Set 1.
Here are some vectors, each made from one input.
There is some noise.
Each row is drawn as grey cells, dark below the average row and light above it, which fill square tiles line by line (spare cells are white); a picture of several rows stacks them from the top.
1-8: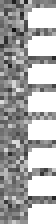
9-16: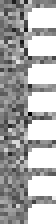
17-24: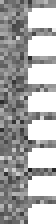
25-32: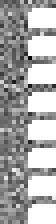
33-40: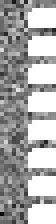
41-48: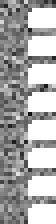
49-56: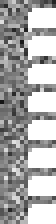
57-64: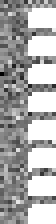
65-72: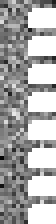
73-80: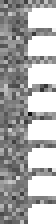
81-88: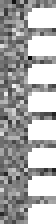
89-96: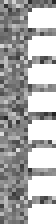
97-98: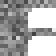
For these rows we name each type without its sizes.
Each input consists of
a node of a tree.
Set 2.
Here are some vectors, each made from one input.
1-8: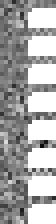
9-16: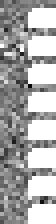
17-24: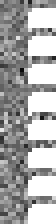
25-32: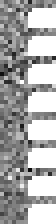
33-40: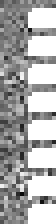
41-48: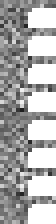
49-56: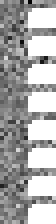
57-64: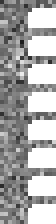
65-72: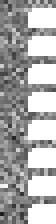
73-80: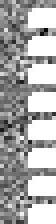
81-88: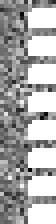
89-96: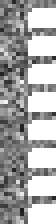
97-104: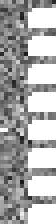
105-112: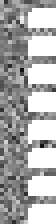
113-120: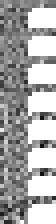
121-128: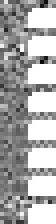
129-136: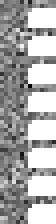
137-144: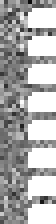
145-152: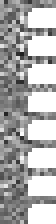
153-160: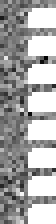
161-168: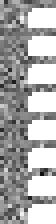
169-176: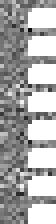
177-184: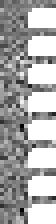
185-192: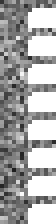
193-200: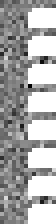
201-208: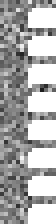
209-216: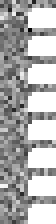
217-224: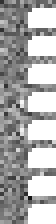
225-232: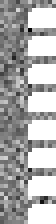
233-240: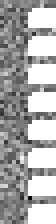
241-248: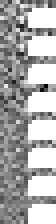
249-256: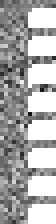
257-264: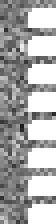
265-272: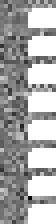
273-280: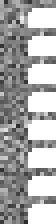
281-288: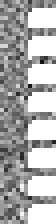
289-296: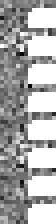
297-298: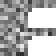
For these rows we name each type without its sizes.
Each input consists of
a node of a tree.
